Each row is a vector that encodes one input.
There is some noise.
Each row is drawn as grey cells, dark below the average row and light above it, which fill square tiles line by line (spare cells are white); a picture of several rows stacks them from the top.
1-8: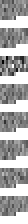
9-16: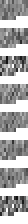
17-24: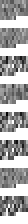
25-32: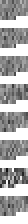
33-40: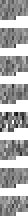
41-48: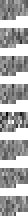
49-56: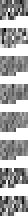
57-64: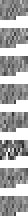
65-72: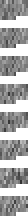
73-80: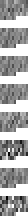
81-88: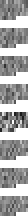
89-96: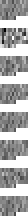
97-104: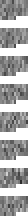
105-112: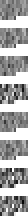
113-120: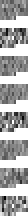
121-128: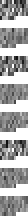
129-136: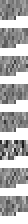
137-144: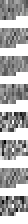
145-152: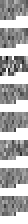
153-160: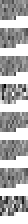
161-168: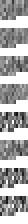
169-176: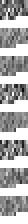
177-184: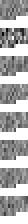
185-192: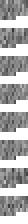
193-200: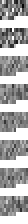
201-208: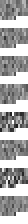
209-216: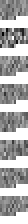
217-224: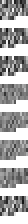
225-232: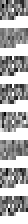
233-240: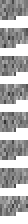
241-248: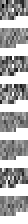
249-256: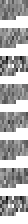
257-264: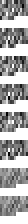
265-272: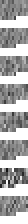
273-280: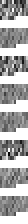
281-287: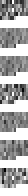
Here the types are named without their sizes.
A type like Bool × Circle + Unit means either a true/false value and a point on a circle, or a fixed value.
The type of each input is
Circle + Tree + Unit.
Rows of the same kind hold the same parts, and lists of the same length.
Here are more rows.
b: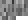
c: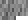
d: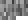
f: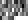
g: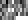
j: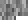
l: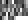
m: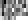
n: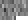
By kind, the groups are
b, c, d, j, n
f, g, l
m

